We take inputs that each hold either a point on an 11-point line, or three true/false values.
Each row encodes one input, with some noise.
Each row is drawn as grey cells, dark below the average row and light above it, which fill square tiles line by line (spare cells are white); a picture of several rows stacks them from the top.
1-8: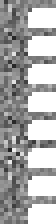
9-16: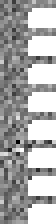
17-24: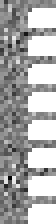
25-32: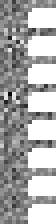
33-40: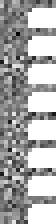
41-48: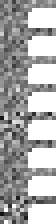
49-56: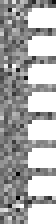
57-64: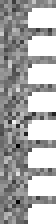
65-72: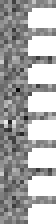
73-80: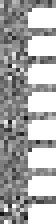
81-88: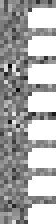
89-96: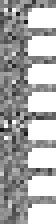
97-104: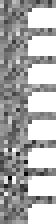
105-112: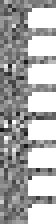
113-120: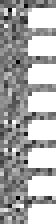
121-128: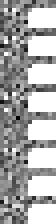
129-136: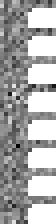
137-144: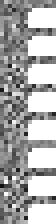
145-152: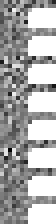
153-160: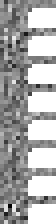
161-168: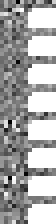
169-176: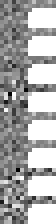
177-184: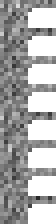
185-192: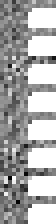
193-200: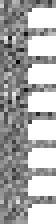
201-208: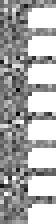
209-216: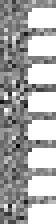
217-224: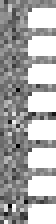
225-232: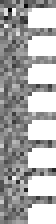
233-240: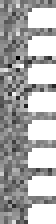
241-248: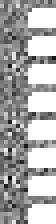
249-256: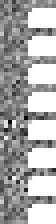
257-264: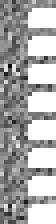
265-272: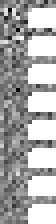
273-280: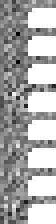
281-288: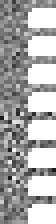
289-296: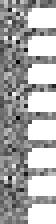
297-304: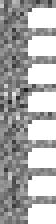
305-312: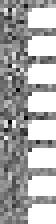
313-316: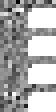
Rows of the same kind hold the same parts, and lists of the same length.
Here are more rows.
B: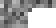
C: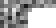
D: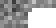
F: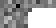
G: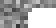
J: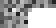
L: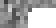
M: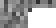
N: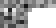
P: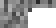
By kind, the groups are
B, D, F, G, L, M, P
C, J, N

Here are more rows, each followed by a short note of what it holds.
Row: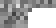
three true/false values
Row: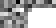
a point on an 11-point line
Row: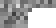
three true/false values
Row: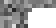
three true/false values
